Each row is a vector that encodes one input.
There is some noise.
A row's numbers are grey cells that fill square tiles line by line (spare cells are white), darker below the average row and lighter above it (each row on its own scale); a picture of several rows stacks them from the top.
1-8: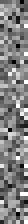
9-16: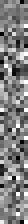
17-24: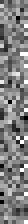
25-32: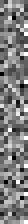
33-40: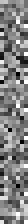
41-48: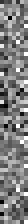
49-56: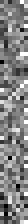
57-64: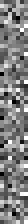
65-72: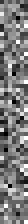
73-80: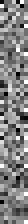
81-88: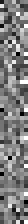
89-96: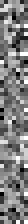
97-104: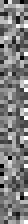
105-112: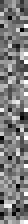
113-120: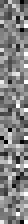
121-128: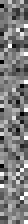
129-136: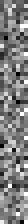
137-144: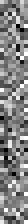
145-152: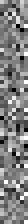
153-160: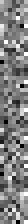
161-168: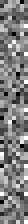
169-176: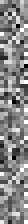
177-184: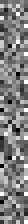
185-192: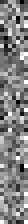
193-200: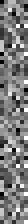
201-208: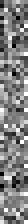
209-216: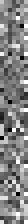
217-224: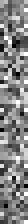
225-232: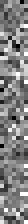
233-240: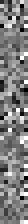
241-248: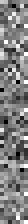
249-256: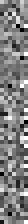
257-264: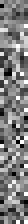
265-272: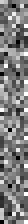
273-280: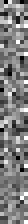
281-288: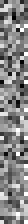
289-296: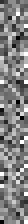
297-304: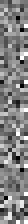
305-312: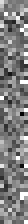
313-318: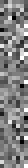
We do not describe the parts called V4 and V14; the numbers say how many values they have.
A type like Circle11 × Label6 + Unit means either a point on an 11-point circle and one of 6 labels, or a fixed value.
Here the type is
Circle8 + (Line10 + V4) × V14.
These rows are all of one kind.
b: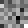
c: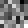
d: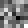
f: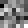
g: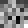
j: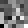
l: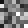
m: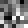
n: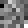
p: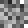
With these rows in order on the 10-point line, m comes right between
c and l.
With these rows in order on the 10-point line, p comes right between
f and g.
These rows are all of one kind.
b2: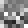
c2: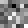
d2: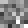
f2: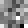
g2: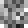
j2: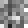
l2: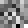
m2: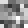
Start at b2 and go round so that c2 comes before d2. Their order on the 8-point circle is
b2, g2, f2, j2, m2, c2, l2, d2.
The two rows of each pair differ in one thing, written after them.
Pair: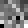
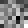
the place on the 10-point line
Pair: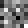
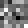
the place on the 10-point line
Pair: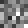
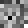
the value of V14
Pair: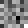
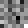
the place on the 10-point line
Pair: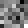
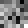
the place on the 10-point line
